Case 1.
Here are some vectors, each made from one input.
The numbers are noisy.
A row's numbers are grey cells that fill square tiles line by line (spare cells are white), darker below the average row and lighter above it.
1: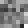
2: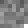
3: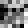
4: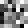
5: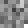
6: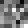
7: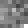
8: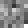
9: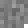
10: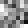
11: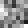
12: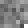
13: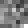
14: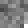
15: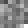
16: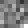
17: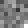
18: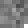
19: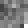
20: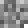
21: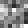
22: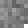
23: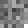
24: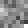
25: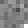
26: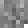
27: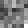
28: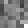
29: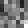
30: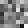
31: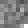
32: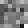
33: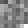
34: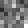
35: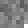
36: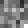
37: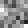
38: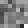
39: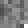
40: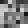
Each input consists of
a point on an 8-point line.
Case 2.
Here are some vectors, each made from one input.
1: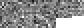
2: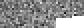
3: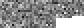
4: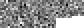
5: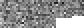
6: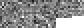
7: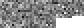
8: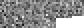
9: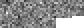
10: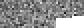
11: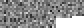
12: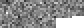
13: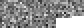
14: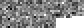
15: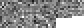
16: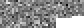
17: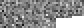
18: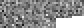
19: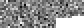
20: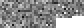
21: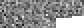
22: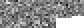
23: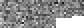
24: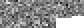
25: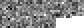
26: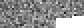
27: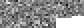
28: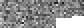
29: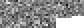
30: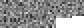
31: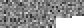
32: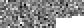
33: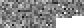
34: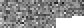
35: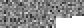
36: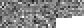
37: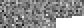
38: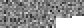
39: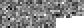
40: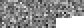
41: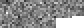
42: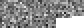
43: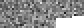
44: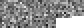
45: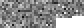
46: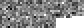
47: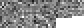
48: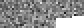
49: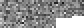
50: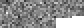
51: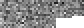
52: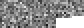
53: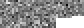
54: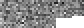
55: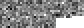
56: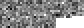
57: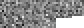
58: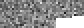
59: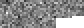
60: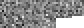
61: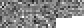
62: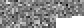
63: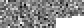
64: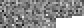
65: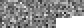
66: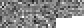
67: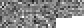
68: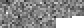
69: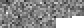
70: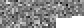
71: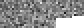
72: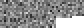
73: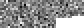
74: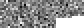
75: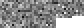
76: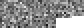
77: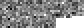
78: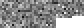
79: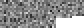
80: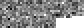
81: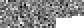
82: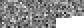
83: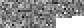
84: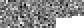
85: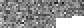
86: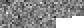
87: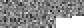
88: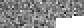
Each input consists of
a point on an 11-point line.
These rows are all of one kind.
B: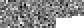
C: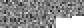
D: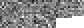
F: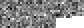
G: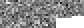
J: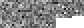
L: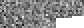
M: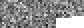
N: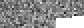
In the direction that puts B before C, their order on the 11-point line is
B, G, J, C, N, L, D, M, F.
